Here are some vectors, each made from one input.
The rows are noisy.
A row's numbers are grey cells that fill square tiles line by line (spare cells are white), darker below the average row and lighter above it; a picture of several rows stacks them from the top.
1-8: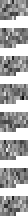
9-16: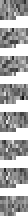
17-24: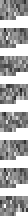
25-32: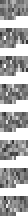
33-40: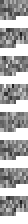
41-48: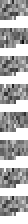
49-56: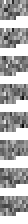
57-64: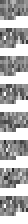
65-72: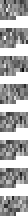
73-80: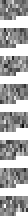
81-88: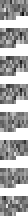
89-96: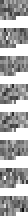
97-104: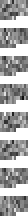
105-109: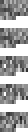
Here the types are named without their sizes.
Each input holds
a point on a line.
